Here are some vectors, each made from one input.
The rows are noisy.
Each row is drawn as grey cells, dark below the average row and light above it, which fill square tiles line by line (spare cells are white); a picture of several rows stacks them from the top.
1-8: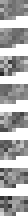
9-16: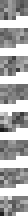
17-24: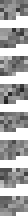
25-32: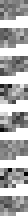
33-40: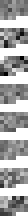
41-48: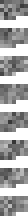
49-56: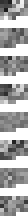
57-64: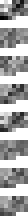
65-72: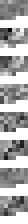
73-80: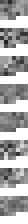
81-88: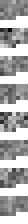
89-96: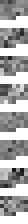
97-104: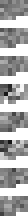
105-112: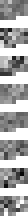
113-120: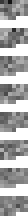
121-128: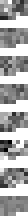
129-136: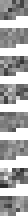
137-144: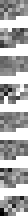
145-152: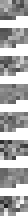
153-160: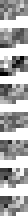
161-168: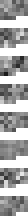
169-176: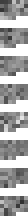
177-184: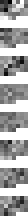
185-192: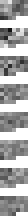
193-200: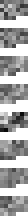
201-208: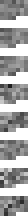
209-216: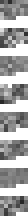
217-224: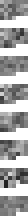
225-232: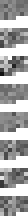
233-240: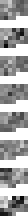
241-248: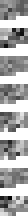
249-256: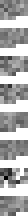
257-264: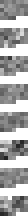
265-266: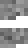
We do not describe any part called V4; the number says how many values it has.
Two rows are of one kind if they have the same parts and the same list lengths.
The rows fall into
3 kinds.
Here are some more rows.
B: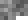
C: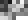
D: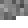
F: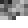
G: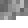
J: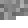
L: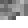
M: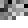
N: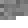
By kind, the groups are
B, C, G, J, N
D, F, L
M

